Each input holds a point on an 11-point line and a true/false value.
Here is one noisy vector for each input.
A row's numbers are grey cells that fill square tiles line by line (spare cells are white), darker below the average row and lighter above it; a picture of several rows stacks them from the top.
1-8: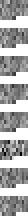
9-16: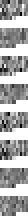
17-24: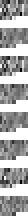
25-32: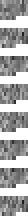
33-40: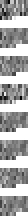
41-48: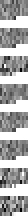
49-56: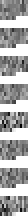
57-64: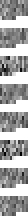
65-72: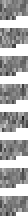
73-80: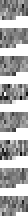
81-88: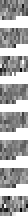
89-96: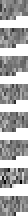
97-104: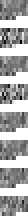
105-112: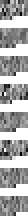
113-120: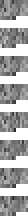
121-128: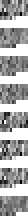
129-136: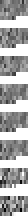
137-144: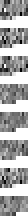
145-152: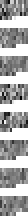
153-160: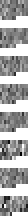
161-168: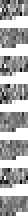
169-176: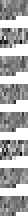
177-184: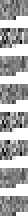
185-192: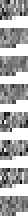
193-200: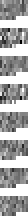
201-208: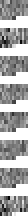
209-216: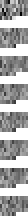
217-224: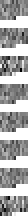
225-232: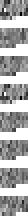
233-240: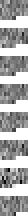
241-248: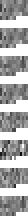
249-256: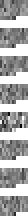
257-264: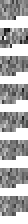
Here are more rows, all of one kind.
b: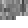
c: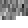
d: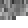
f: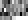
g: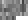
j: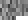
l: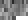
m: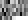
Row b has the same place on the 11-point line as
g and m.
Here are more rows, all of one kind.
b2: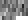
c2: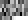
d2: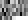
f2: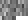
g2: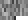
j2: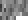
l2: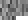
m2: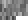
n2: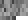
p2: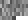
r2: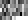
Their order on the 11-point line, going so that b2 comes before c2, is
b2, f2, l2, p2, g2, n2, r2, c2, d2, m2, j2.
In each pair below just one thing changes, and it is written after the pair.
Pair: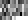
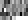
the place on the 11-point line
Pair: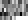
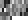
the place on the 11-point line
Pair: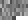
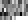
the true/false value
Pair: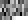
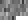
the true/false value
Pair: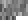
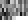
the true/false value
